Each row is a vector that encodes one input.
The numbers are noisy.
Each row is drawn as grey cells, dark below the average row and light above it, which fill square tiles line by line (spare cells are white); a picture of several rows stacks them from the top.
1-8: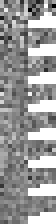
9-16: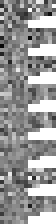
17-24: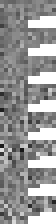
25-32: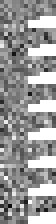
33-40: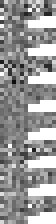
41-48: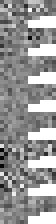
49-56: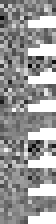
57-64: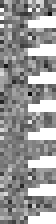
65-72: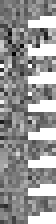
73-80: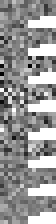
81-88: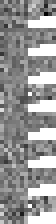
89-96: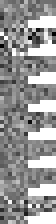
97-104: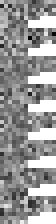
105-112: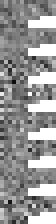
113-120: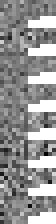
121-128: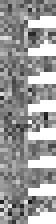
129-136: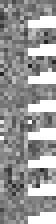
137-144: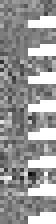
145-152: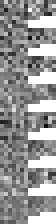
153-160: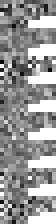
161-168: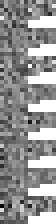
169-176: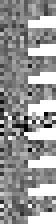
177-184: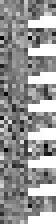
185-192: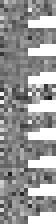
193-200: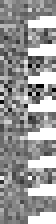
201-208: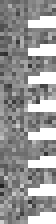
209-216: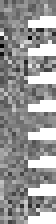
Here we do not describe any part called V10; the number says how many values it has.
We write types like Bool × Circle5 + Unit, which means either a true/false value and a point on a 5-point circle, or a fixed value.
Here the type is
List2(Bool × V10).
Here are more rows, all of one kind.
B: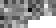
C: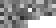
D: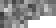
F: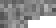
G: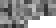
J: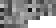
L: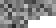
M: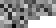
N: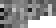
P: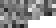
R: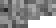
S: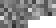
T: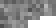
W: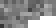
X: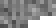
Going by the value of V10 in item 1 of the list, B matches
F, L, M and T.
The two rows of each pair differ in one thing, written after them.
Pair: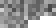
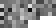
the value of V10 in item 2 of the list
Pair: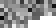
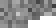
the true/false value in item 2 of the list
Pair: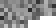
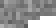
the value of V10 in item 2 of the list
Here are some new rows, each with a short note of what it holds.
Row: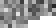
a list of two items
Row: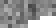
a list of two items
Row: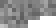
a list of two items
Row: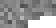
a list of two items
